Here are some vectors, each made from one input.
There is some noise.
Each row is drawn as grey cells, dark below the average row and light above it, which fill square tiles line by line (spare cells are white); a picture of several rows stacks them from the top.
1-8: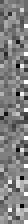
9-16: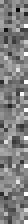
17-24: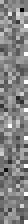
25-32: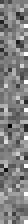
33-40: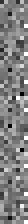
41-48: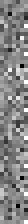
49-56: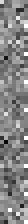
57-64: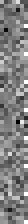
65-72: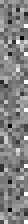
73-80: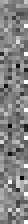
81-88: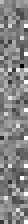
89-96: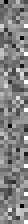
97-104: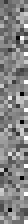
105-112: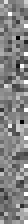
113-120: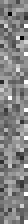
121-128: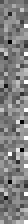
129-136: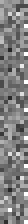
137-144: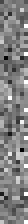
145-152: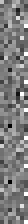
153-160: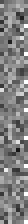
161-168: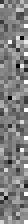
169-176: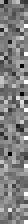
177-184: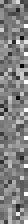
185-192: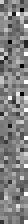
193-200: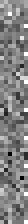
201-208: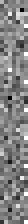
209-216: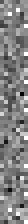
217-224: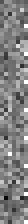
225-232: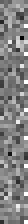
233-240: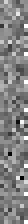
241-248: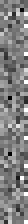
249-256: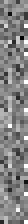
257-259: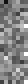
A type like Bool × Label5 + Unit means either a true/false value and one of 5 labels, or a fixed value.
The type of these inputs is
Circle9 × Circle9.
